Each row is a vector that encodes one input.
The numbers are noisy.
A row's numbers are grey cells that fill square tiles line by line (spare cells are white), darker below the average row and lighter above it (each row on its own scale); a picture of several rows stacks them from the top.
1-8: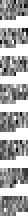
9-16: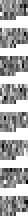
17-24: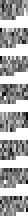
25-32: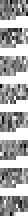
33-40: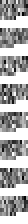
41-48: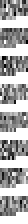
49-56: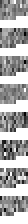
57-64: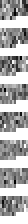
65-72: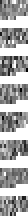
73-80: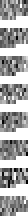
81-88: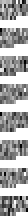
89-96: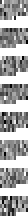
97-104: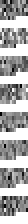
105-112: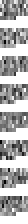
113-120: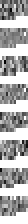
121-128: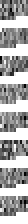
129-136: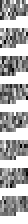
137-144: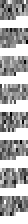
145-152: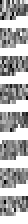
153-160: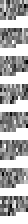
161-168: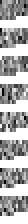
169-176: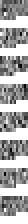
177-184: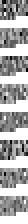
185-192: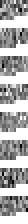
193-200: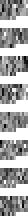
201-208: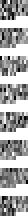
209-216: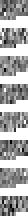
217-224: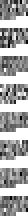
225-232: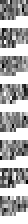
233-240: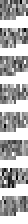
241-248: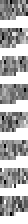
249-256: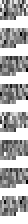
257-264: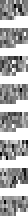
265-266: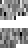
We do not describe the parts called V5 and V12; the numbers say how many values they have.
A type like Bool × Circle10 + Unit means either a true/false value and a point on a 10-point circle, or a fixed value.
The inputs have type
(Bool × Bool × Bool × Bool + Unit) × V12 + Circle16 × V5.
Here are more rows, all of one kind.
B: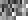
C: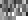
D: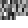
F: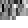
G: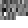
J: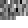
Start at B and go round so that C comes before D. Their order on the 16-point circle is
B, C, G, D, J, F.
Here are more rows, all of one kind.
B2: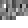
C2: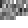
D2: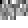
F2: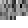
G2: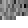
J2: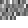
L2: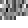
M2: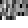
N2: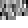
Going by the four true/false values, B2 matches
F2, G2 and L2.
